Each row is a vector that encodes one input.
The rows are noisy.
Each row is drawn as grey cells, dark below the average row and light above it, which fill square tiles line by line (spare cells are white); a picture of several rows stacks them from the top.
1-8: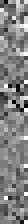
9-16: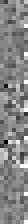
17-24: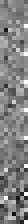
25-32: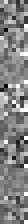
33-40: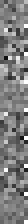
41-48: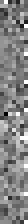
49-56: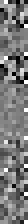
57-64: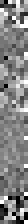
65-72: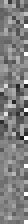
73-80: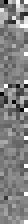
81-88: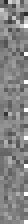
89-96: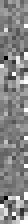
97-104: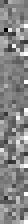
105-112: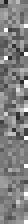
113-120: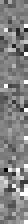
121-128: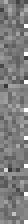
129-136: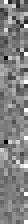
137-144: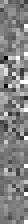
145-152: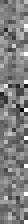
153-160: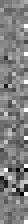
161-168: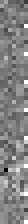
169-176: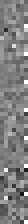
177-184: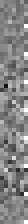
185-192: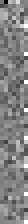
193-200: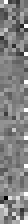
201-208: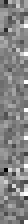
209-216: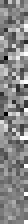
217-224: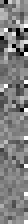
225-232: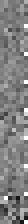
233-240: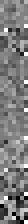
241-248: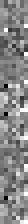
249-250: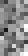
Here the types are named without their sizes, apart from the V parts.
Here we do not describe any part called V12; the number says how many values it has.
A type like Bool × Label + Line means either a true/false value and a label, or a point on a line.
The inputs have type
Bool × (Line + V12).
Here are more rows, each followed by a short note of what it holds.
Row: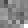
a point on a line and a true/false value
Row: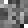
a true/false value and a value of V12
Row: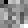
a point on a line and a true/false value
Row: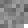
a point on a line and a true/false value
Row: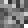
a point on a line and a true/false value
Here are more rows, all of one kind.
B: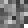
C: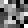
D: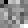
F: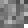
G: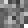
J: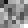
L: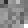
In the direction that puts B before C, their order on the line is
F, G, B, J, D, C, L.
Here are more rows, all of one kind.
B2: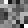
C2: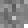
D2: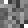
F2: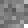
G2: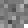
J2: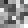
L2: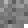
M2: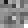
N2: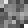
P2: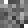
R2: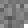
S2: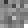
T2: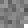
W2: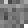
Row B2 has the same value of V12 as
C2, M2 and S2.
